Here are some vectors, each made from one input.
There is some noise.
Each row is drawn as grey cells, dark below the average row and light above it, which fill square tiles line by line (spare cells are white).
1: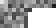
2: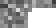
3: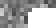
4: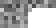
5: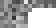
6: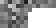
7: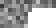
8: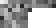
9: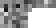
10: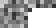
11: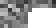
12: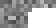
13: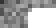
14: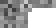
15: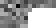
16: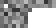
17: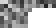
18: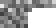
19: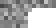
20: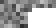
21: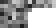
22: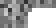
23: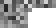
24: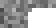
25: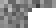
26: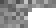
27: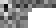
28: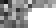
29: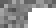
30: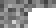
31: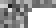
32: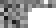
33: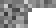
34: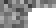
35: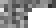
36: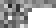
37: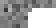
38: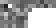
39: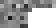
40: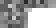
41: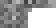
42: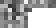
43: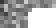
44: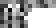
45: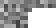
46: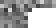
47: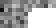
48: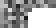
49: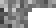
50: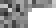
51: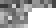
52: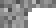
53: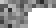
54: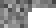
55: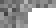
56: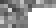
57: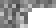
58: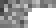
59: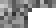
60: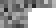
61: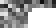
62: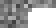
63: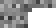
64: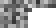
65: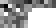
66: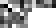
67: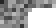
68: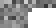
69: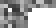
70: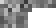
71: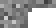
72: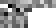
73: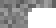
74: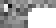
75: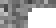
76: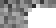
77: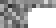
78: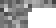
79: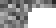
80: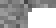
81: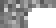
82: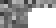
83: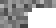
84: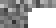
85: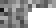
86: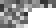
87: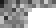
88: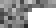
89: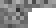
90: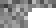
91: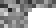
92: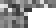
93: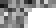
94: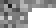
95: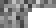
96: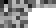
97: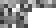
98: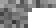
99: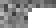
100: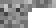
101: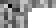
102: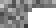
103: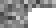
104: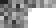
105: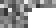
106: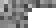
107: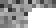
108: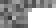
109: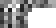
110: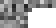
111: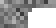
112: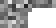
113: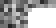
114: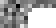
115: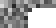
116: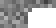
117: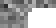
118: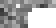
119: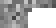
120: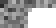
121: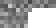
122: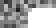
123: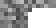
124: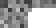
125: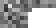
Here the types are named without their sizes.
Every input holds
a node of a tree and four true/false values.
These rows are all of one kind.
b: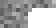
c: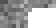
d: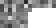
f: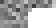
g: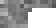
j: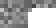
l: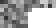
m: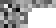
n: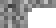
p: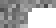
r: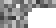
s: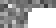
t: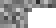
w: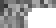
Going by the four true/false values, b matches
m, p and r.
